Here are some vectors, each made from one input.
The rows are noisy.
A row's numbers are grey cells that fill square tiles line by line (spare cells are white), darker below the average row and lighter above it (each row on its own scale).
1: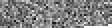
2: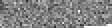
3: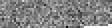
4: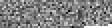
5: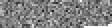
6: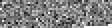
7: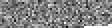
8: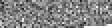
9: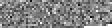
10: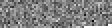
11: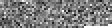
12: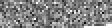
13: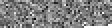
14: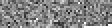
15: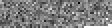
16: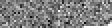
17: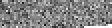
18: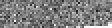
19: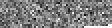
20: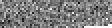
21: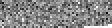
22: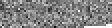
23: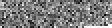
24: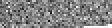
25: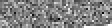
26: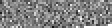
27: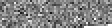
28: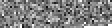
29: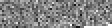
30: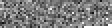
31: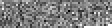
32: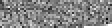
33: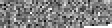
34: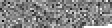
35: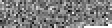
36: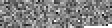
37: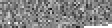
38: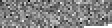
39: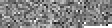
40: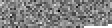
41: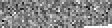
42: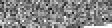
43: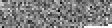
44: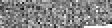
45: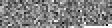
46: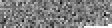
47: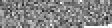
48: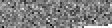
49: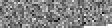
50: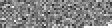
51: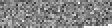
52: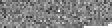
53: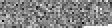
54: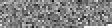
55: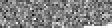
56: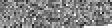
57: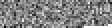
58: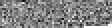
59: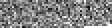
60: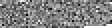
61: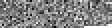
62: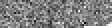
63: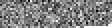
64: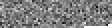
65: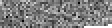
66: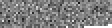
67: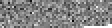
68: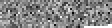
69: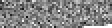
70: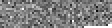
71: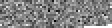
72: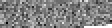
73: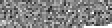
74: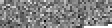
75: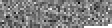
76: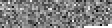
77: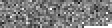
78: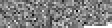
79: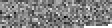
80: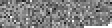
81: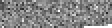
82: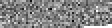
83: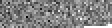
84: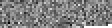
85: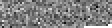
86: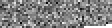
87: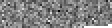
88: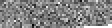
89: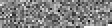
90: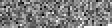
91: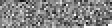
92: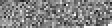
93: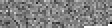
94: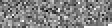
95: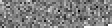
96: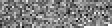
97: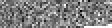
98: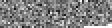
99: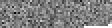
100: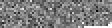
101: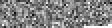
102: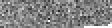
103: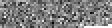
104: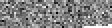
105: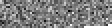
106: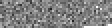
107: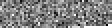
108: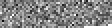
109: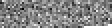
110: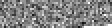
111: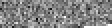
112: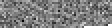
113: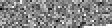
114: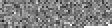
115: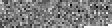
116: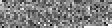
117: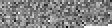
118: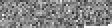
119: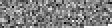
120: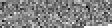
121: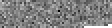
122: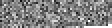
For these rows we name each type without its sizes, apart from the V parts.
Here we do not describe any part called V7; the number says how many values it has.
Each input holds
four true/false values, together with either a node of a tree, or a value of V7.
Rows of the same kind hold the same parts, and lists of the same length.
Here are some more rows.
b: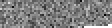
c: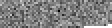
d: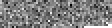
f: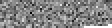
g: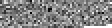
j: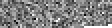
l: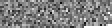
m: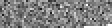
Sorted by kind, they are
b, d, f, l, m
c, g, j

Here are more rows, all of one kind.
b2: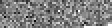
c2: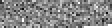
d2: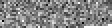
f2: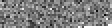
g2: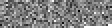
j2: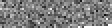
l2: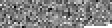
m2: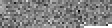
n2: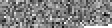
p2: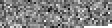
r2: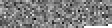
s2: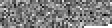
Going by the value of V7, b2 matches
f2, j2, r2 and s2.
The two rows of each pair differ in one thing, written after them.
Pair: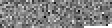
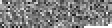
one of the four true/false values
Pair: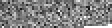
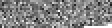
one of the four true/false values
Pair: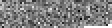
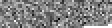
one of the four true/false values
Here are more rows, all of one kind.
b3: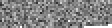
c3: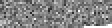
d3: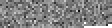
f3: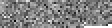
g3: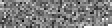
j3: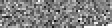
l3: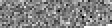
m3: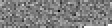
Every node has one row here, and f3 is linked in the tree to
b3, c3 and m3.
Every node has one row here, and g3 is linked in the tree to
b3.
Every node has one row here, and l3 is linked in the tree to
b3.
